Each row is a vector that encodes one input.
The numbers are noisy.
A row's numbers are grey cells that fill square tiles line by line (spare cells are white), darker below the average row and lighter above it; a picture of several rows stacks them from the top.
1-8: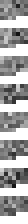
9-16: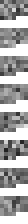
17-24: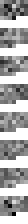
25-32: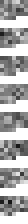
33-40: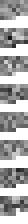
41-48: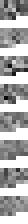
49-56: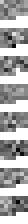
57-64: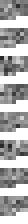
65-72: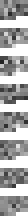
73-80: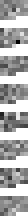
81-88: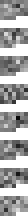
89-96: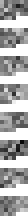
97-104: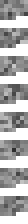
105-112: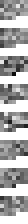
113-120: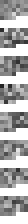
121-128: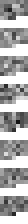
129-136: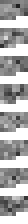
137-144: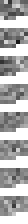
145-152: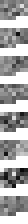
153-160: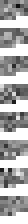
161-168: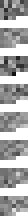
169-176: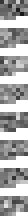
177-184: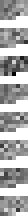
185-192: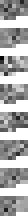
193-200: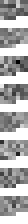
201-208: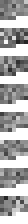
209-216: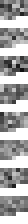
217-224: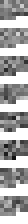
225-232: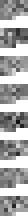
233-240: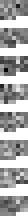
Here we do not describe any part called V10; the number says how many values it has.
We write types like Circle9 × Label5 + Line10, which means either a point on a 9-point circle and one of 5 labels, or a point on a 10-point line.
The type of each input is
(Bool × Bool × Bool + V10) × Line6 + Label7 × Label7.
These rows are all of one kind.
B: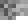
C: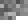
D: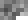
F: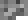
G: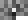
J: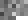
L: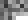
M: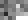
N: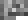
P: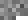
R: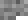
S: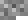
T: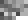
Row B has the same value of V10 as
D and G.
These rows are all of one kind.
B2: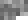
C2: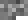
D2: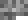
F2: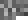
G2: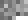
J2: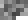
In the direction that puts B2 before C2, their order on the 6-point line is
B2, J2, G2, C2, D2, F2.
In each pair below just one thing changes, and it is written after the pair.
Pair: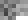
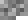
the value of V10
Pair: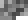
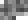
the value of V10
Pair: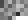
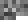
the place on the 6-point line
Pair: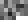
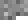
the place on the 6-point line
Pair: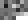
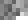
the value of V10
